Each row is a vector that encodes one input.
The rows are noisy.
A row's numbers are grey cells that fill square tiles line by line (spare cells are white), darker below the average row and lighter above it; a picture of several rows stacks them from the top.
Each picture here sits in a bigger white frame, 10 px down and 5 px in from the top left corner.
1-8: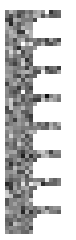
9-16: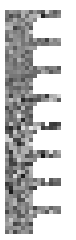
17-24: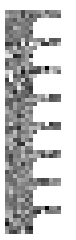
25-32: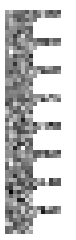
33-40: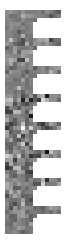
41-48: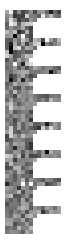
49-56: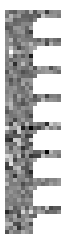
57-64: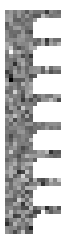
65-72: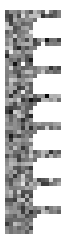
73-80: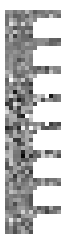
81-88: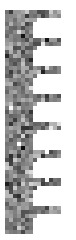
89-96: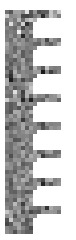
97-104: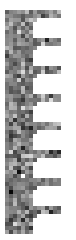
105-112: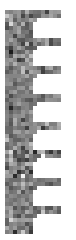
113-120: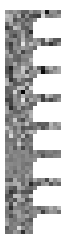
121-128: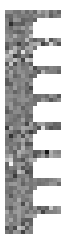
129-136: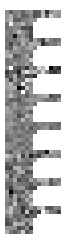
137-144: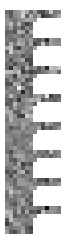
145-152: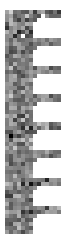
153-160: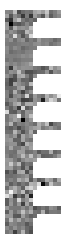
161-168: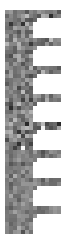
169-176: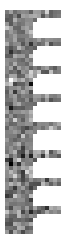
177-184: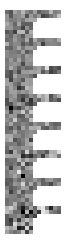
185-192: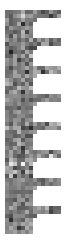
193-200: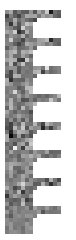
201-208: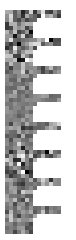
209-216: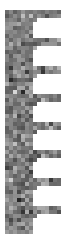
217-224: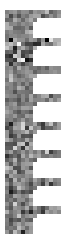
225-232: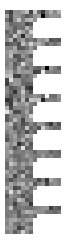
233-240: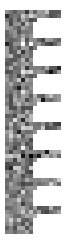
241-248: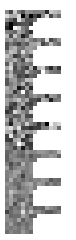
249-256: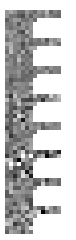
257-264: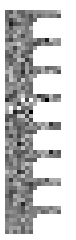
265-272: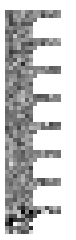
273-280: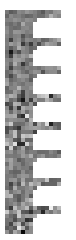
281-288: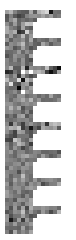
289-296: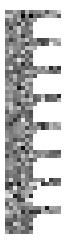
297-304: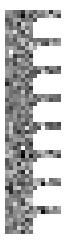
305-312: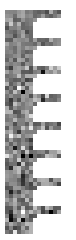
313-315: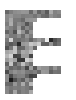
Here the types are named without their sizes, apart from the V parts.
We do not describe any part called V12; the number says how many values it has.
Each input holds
a value of V12, together with either a label, or a point on a line.
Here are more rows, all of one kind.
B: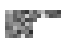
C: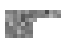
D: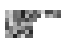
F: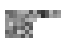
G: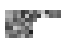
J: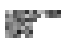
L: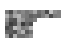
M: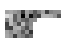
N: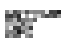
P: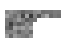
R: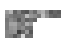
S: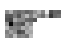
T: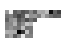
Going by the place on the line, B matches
F, J, M and P.
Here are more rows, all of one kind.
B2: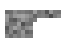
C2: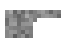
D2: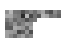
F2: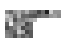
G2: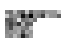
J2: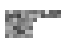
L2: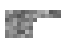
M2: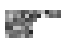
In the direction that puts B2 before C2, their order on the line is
B2, C2, G2, L2, F2, D2, J2, M2.
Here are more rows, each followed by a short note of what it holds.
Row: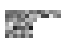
a label and a value of V12
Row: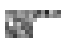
a point on a line and a value of V12
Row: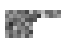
a label and a value of V12
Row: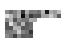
a point on a line and a value of V12
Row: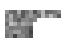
a label and a value of V12
